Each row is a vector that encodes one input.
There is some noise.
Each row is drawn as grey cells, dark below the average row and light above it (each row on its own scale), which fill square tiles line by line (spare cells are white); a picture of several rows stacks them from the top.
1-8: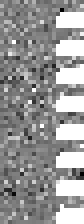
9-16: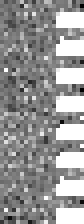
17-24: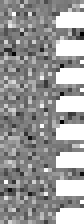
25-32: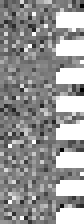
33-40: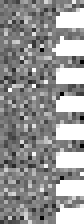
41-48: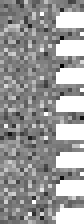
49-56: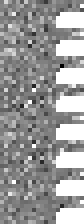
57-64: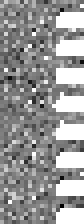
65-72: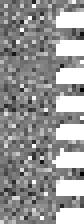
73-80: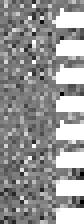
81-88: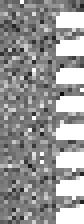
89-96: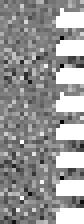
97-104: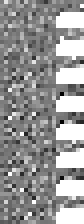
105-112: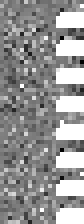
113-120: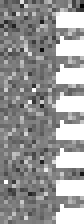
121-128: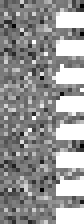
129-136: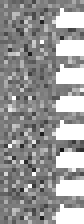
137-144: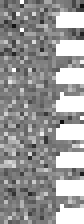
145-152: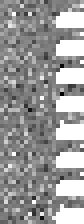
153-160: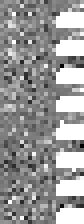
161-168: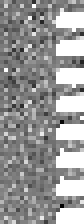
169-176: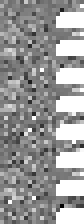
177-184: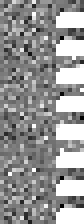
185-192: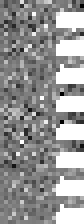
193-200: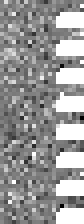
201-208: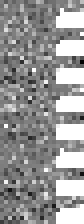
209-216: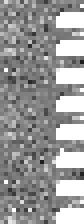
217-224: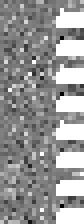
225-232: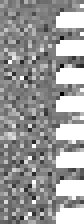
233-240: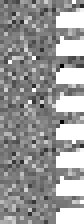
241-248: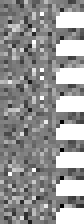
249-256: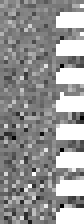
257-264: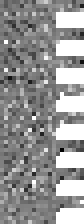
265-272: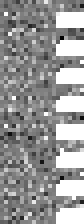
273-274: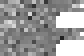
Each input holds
a true/false value, together with either a point on a 19-point circle, or a node of an 11-node tree.
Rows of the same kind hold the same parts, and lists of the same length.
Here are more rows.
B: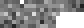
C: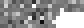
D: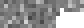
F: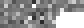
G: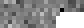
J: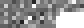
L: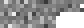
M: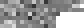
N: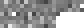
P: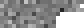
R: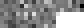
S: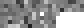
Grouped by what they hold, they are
B, G, R, S
C, D, F, J, L, M, N, P

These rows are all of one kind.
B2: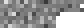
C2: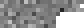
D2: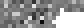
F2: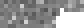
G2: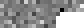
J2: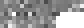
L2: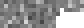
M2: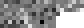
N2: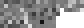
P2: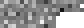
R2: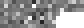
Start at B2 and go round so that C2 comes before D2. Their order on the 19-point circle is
B2, R2, P2, G2, C2, M2, N2, L2, F2, J2, D2.
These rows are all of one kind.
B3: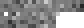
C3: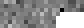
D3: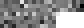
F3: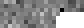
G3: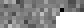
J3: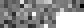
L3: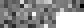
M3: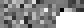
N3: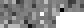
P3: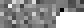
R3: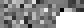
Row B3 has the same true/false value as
D3, J3 and L3.
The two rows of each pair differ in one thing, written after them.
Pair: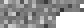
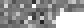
the true/false value
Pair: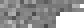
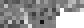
the true/false value
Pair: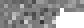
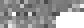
the true/false value
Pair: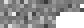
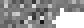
the true/false value
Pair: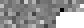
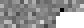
the place on the 19-point circle
